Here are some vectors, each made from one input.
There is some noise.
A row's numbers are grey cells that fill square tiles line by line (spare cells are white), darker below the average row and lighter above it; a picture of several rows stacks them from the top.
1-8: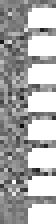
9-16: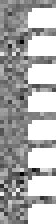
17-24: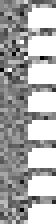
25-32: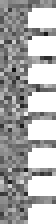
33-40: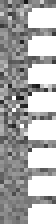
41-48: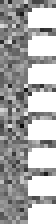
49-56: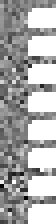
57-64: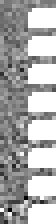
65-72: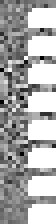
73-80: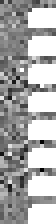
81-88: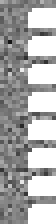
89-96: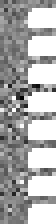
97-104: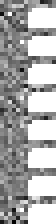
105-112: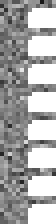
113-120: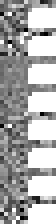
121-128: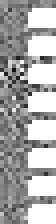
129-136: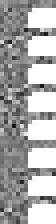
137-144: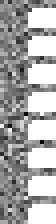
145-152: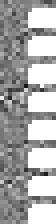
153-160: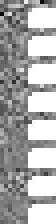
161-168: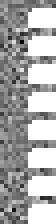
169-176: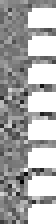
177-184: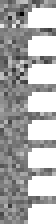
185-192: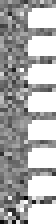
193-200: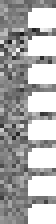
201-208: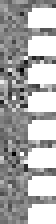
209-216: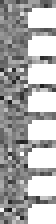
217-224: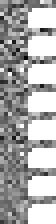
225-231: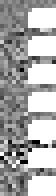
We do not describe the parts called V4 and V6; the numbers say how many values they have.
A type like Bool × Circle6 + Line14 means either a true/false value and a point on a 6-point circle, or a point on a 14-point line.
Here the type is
Circle8 + Tree7 + (Tree9 + V4) × V6.
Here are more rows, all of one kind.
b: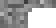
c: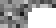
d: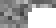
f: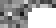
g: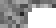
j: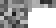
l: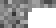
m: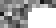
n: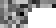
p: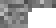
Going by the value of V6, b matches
c, g, j and m.
